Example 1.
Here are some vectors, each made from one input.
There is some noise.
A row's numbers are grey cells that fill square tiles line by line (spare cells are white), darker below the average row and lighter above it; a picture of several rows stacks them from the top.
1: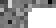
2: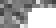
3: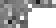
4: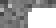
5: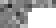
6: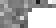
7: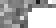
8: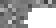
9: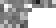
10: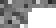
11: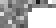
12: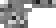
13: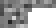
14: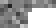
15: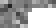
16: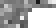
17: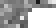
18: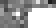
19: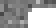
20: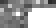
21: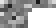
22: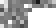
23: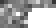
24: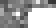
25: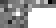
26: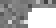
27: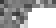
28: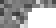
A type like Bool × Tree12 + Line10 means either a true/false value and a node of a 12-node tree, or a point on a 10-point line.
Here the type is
Line6.
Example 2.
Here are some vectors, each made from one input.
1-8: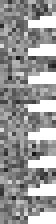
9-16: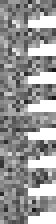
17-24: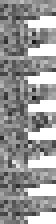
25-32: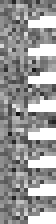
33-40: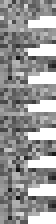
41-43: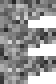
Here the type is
Circle9.
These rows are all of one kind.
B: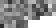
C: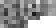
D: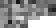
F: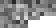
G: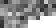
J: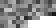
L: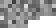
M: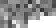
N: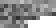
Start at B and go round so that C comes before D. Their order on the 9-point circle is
B, C, N, J, L, F, D, M, G.
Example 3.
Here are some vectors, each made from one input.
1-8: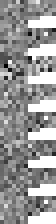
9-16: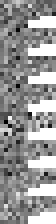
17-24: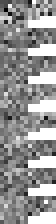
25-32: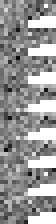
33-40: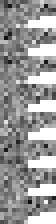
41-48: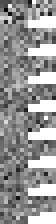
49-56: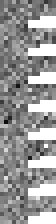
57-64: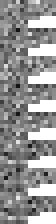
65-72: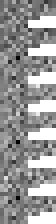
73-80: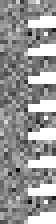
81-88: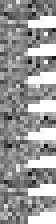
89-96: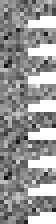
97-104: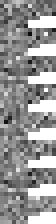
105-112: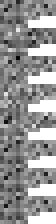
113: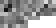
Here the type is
Circle13 + Unit.
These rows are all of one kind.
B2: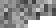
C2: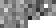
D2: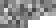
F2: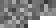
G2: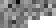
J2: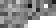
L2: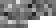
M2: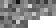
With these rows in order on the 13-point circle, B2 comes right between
D2 and G2.
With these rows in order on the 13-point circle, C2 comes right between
D2 and J2.
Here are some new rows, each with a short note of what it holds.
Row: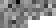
a point on a 13-point circle
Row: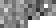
a point on a 13-point circle
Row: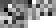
a fixed value
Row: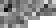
a point on a 13-point circle
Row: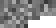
a point on a 13-point circle
